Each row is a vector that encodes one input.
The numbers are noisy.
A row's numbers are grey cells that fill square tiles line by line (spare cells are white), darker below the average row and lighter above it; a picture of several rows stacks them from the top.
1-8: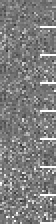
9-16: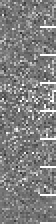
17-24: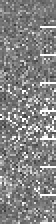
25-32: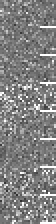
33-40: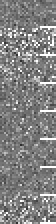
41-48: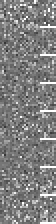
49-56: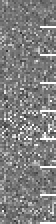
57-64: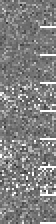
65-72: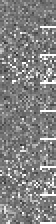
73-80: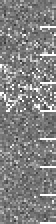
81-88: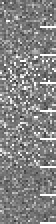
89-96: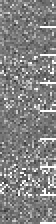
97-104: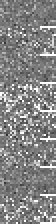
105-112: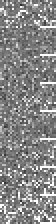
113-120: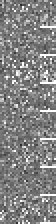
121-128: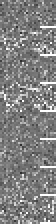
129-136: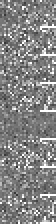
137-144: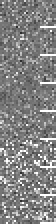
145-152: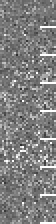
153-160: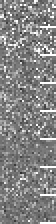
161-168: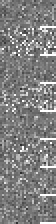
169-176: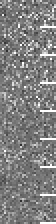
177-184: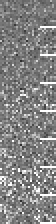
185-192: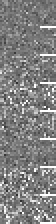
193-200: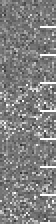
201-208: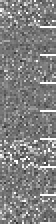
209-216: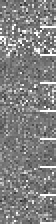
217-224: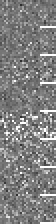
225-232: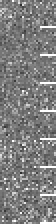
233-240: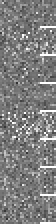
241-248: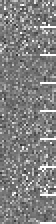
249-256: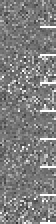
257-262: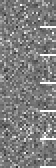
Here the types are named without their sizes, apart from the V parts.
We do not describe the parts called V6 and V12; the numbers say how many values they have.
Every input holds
either a point on each of three lines, or a value of V6 and a value of V12.
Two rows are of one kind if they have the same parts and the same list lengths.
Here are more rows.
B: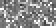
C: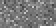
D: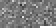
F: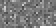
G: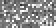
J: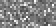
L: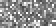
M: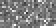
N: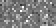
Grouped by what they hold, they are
B, C, D, F, G, M
J, L, N

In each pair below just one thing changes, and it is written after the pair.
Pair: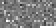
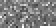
the value of V6
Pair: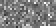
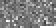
the value of V12
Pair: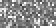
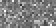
the value of V6
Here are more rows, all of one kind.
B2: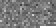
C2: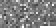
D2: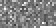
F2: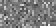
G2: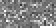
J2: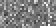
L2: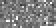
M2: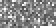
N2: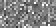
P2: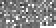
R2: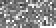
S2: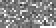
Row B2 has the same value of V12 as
N2 and S2.
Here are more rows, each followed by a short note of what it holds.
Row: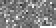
a value of V6 and a value of V12
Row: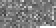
a point on each of three lines
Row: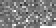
a value of V6 and a value of V12
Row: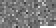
a value of V6 and a value of V12
